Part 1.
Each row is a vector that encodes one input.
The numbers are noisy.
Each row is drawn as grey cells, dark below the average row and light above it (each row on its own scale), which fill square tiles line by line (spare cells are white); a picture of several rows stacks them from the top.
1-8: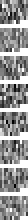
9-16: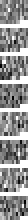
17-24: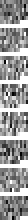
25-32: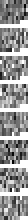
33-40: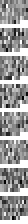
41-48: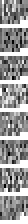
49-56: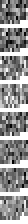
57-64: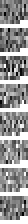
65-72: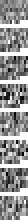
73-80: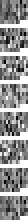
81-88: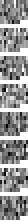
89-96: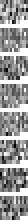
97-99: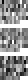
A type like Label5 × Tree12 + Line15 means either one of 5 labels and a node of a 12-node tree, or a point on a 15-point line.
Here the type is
Bool × Bool × Bool + List2(Line7).
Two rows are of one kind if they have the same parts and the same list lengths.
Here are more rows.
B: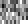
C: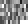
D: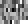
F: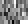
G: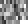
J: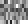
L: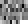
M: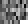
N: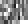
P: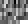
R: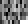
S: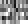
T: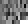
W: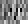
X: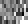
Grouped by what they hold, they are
B, C, G, S, W
D, J, L, N, X
F
M, P, R, T

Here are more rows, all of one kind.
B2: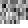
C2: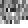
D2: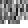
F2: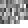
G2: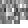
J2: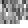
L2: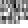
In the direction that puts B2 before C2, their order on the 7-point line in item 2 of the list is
G2, B2, D2, F2, C2, L2, J2.
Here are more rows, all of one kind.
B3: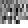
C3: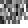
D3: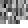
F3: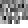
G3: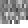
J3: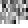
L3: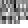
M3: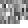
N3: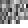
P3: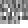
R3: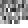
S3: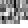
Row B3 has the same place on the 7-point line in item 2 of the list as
C3 and G3.
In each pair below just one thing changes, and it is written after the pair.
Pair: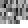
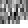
the place on the 7-point line in item 1 of the list
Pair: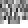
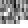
the place on the 7-point line in item 2 of the list
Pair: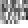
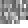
the place on the 7-point line in item 2 of the list
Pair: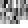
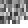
the place on the 7-point line in item 1 of the list
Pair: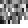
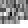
the place on the 7-point line in item 1 of the list
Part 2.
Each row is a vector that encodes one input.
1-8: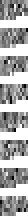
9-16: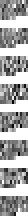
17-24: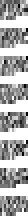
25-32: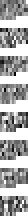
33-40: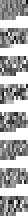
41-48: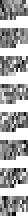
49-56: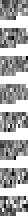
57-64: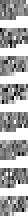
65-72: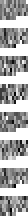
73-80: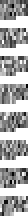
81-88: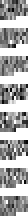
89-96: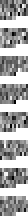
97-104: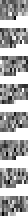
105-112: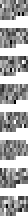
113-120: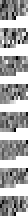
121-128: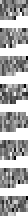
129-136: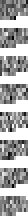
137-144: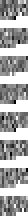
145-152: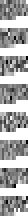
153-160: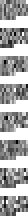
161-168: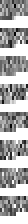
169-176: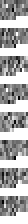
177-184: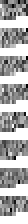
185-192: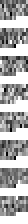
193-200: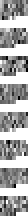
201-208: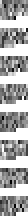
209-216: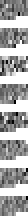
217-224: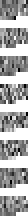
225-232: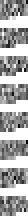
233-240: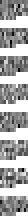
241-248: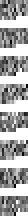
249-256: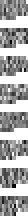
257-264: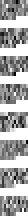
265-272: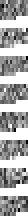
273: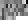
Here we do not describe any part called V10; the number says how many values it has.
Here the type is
Bool × Label5 + V10.
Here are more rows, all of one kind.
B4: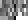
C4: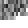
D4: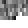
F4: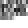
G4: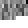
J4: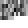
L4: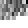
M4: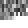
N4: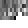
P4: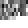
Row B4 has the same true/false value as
D4 and N4.
